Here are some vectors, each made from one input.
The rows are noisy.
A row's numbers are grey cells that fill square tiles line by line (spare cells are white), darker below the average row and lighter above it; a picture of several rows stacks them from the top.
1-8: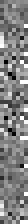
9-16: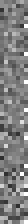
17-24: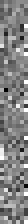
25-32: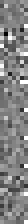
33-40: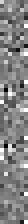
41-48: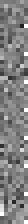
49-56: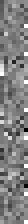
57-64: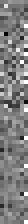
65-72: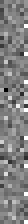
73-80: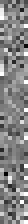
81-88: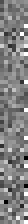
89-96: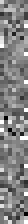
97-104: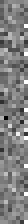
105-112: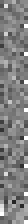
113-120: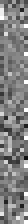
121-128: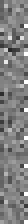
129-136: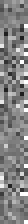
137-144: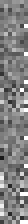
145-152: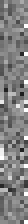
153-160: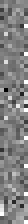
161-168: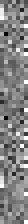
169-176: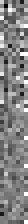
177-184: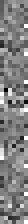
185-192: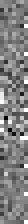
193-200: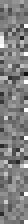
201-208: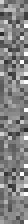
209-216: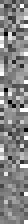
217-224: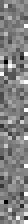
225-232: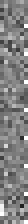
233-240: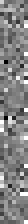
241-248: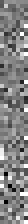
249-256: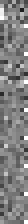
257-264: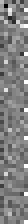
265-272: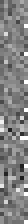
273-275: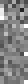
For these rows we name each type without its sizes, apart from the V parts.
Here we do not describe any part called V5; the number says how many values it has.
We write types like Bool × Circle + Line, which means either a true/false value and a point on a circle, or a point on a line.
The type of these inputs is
Bool × (Circle + Tree × (Tree + V5)).
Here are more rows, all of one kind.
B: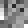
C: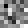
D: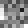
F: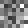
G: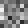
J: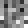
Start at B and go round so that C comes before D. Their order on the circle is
B, J, C, F, G, D.
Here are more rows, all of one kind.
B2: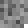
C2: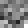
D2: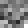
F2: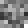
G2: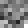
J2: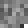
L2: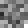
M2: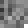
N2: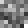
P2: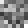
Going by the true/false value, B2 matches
J2 and M2.
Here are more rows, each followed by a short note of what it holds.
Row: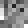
a point on a circle and a true/false value
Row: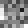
a point on a circle and a true/false value
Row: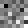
a point on a circle and a true/false value
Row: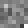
a node of a tree, a true/false value and a value of V5
